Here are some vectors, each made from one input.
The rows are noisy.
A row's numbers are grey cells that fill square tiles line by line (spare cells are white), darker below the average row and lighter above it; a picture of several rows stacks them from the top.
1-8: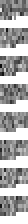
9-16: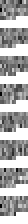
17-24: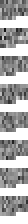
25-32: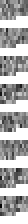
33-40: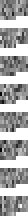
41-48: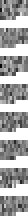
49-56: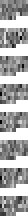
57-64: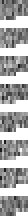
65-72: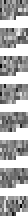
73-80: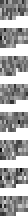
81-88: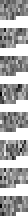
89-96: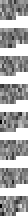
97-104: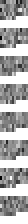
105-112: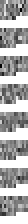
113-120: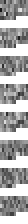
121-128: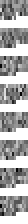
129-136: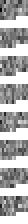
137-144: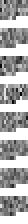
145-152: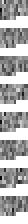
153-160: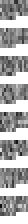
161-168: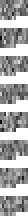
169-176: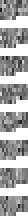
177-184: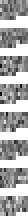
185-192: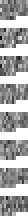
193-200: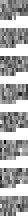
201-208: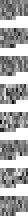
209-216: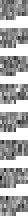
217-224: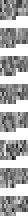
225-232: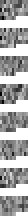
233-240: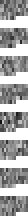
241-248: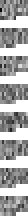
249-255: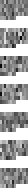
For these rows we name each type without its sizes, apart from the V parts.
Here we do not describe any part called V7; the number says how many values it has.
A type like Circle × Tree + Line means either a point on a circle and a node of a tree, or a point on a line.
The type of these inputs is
List(Line) + V7 × V7.
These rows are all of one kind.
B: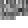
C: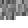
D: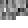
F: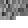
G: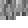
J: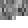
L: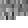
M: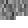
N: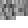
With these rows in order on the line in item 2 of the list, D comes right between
C and F.
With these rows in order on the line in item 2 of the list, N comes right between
G and L.
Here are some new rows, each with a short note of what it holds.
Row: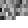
two values of V7
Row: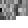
two values of V7
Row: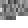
a list of one item
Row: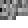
two values of V7
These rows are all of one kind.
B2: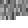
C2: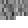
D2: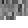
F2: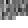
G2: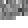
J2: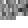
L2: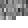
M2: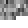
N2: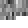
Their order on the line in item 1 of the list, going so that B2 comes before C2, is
B2, N2, D2, C2, J2, F2, G2, L2, M2.
